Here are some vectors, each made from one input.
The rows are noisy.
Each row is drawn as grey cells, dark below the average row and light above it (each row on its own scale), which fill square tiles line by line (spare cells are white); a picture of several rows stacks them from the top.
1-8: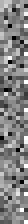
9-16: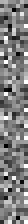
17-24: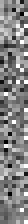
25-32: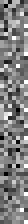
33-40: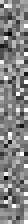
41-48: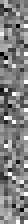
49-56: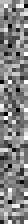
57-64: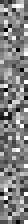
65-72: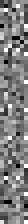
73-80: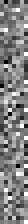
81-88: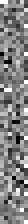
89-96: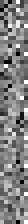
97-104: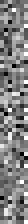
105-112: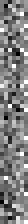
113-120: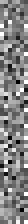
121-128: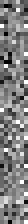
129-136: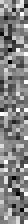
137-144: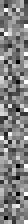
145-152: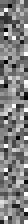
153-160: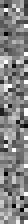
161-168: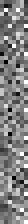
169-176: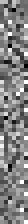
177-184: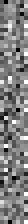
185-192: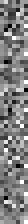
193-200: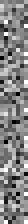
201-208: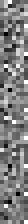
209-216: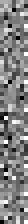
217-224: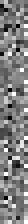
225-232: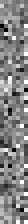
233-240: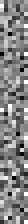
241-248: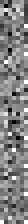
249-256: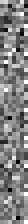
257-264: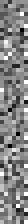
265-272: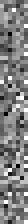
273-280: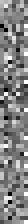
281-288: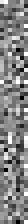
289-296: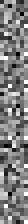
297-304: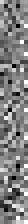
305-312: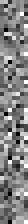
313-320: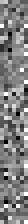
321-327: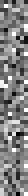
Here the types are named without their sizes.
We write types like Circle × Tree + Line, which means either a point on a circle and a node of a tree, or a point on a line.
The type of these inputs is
Line × Tree.
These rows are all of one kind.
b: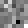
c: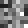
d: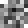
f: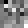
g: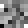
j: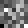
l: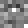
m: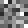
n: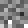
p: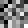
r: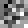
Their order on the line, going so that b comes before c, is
j, g, l, b, f, n, d, m, p, r, c.
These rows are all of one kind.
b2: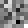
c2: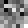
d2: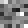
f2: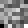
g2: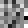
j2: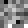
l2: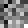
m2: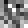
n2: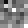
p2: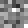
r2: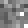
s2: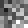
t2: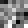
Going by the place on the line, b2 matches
j2, n2 and t2.
